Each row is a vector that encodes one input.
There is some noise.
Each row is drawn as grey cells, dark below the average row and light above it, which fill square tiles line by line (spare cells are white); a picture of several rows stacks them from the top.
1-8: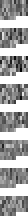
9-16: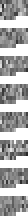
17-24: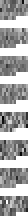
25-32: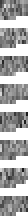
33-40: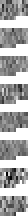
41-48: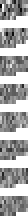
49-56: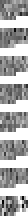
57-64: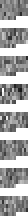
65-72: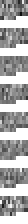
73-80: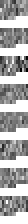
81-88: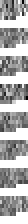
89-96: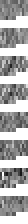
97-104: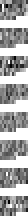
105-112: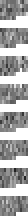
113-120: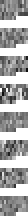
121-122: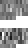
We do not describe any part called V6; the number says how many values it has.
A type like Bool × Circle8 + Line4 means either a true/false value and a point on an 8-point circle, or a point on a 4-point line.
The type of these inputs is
Bool × Label8 × V6.
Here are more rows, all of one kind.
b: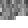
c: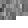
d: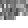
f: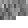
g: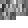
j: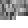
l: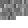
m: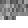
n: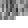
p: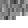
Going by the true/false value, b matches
c, g, n and p.
